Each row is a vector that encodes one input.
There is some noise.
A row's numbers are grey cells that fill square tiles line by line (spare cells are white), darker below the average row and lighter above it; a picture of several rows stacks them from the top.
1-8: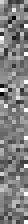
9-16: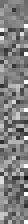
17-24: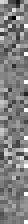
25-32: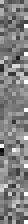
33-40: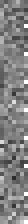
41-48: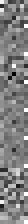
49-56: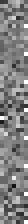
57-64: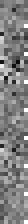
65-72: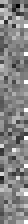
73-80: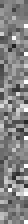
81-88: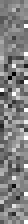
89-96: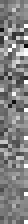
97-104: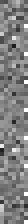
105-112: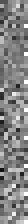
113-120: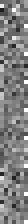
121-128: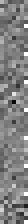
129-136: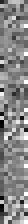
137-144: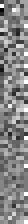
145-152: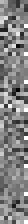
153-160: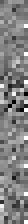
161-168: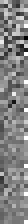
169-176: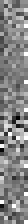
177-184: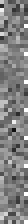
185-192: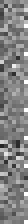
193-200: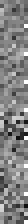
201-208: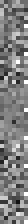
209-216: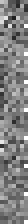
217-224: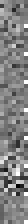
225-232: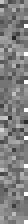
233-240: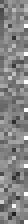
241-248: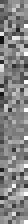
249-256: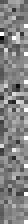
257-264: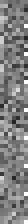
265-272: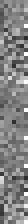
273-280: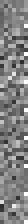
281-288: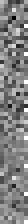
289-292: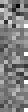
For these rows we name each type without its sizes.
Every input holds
a true/false value, together with either a fixed value, or a node of a tree.
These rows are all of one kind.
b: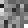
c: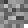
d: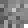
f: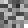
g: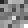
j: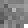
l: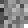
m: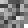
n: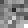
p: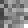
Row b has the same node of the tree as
c and l.
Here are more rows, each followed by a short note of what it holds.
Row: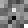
a true/false value
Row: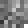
a node of a tree and a true/false value
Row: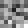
a node of a tree and a true/false value
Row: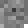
a node of a tree and a true/false value
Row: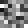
a true/false value
